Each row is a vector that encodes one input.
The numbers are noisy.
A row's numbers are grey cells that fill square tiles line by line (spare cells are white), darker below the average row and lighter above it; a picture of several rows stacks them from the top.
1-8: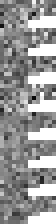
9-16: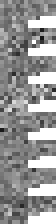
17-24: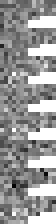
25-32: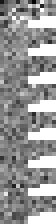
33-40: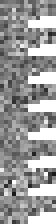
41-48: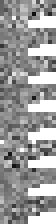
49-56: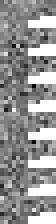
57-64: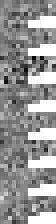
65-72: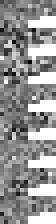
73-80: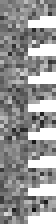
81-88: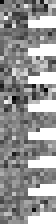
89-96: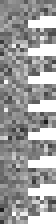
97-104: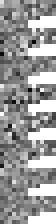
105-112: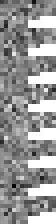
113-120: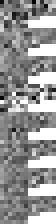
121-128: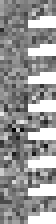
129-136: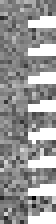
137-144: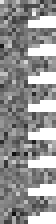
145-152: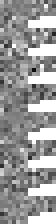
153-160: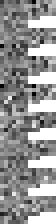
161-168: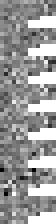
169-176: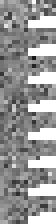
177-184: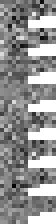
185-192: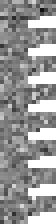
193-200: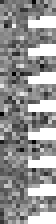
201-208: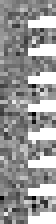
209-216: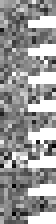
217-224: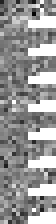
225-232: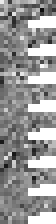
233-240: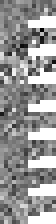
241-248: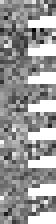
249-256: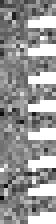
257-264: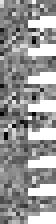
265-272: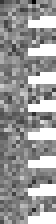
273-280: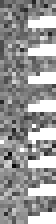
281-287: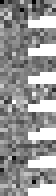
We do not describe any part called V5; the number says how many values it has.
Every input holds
a value of V5, together with either one of 12 labels, or three true/false values.
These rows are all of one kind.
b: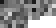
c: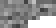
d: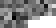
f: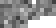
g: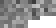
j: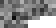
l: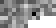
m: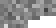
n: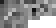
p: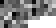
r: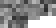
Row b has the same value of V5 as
g, m and n.
